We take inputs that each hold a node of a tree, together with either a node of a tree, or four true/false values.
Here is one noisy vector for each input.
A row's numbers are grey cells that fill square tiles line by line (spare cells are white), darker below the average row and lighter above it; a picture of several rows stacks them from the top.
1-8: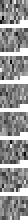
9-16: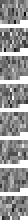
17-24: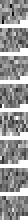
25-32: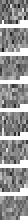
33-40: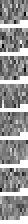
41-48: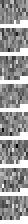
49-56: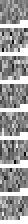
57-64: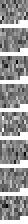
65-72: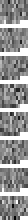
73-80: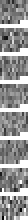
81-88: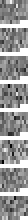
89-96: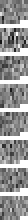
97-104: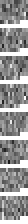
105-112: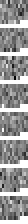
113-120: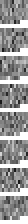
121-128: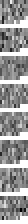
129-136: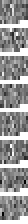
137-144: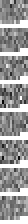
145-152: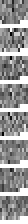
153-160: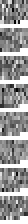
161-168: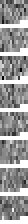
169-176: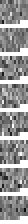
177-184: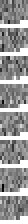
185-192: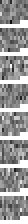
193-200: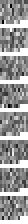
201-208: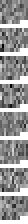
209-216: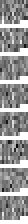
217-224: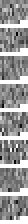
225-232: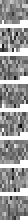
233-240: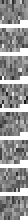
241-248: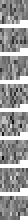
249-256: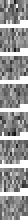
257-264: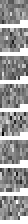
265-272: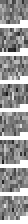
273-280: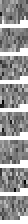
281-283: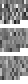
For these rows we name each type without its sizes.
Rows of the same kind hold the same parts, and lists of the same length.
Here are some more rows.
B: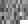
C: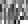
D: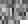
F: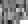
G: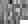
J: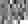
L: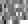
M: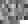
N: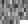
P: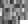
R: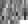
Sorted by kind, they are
B, C, J, L, R
D, F, G, M, N, P

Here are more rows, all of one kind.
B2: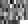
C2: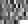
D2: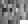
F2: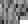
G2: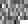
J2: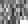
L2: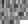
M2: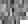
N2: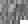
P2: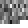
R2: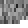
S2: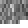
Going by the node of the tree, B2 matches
C2, F2 and M2.
